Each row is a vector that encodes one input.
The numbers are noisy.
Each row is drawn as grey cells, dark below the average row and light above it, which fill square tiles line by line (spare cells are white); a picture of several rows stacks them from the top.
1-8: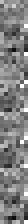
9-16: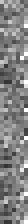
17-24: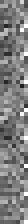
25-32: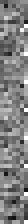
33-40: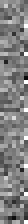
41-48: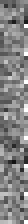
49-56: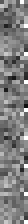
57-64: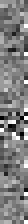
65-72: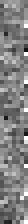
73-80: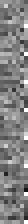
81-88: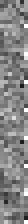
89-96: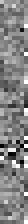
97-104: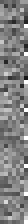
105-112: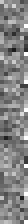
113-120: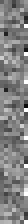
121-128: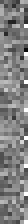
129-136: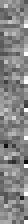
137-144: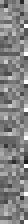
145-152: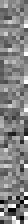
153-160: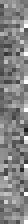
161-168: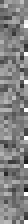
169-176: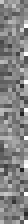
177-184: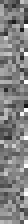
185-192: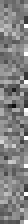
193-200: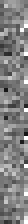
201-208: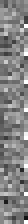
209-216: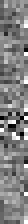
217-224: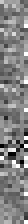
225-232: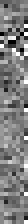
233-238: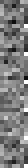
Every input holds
either a fixed value, or a point on each of two 4-point lines and a true/false value.
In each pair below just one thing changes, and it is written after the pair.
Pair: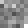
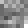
the place on one of the two 4-point lines
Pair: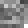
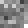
the place on one of the two 4-point lines
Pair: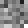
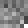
the place on one of the two 4-point lines
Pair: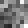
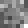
the place on one of the two 4-point lines
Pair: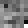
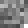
the true/false value
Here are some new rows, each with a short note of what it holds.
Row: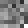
a point on each of two 4-point lines and a true/false value
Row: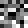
a fixed value
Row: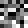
a fixed value
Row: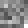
a point on each of two 4-point lines and a true/false value
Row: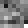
a point on each of two 4-point lines and a true/false value
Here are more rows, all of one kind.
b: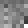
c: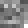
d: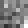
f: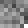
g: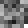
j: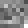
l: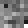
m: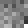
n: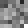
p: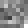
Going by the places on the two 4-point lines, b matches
j, m and p.
